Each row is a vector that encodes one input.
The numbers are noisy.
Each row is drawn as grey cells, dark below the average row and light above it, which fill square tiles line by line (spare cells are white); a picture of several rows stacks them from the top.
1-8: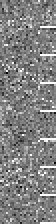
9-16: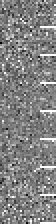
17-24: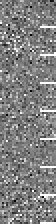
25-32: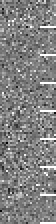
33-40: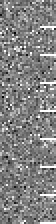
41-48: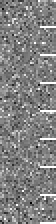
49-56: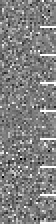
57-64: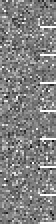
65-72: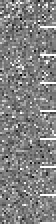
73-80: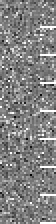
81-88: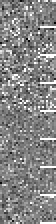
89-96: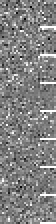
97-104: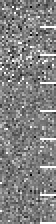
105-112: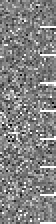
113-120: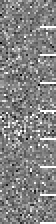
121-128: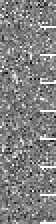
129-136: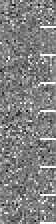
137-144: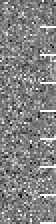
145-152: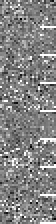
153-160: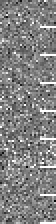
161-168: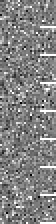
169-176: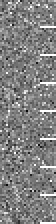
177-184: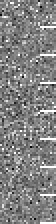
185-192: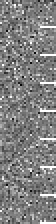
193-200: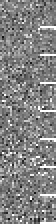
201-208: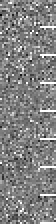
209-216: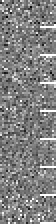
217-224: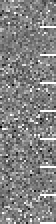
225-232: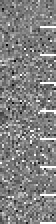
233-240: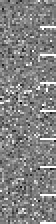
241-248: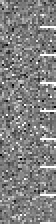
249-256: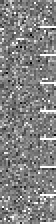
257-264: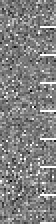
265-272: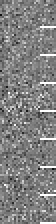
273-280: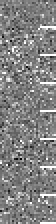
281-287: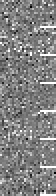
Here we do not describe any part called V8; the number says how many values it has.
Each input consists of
a node of an 11-node tree, together with either a point on a 7-point line, or a true/false value and a value of V8.
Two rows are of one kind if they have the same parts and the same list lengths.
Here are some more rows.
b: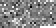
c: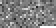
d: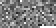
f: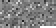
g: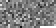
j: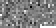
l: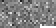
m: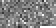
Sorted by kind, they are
b, j
c, d, f, g, l, m

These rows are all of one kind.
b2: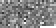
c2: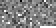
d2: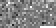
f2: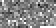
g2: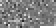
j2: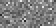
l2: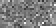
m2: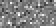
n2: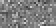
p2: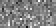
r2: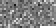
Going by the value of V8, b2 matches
c2 and j2.
